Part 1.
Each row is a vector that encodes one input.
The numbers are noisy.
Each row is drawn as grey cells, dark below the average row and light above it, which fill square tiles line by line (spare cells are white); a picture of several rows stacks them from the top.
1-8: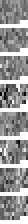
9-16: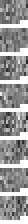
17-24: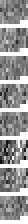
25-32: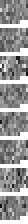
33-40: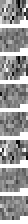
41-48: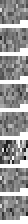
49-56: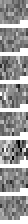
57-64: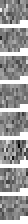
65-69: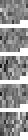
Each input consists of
either a point on a 5-point line, or a point on each of two 6-point lines.
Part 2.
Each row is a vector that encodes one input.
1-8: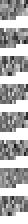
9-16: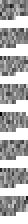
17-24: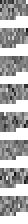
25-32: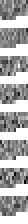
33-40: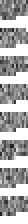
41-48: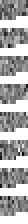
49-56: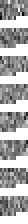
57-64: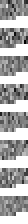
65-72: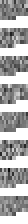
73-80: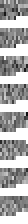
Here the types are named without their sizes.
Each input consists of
a node of each of two trees.
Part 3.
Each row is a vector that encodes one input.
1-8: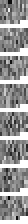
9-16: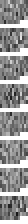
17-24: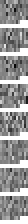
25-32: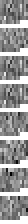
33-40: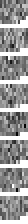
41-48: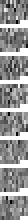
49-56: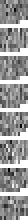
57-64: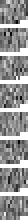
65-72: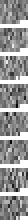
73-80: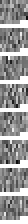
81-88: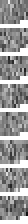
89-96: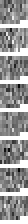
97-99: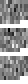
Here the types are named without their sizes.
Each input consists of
a node of each of two trees.
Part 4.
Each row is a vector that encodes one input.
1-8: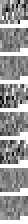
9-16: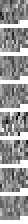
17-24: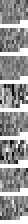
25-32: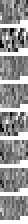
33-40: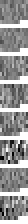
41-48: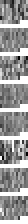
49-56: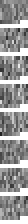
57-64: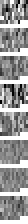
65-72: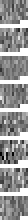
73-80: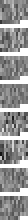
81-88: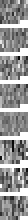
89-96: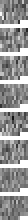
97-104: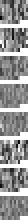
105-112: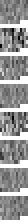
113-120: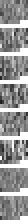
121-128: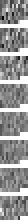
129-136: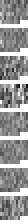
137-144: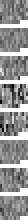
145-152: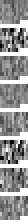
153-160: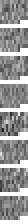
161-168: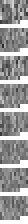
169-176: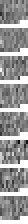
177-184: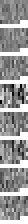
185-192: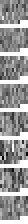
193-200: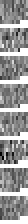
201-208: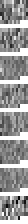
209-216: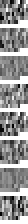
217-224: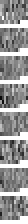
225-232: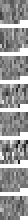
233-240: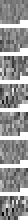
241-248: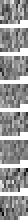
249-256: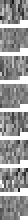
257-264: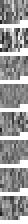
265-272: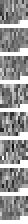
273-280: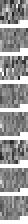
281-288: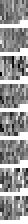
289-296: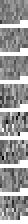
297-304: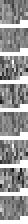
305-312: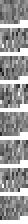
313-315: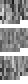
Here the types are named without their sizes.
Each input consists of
a list of points on a line.
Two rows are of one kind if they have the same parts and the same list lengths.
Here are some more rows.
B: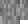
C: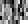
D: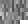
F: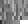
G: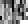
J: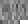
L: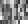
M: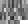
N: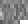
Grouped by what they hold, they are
B, C
D, F, G, J, L, N
M

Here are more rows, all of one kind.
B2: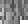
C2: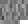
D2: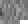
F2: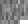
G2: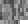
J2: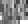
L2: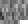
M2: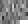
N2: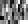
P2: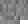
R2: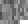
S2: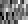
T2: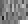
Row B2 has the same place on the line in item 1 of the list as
J2 and M2.
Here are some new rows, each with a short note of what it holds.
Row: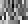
the empty list
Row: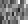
a list of one item
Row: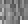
a list of two items
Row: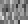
a list of one item
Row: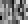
a list of one item
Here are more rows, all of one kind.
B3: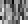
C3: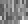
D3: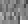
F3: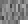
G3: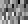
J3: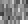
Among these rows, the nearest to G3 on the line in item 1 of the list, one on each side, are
C3 and J3.
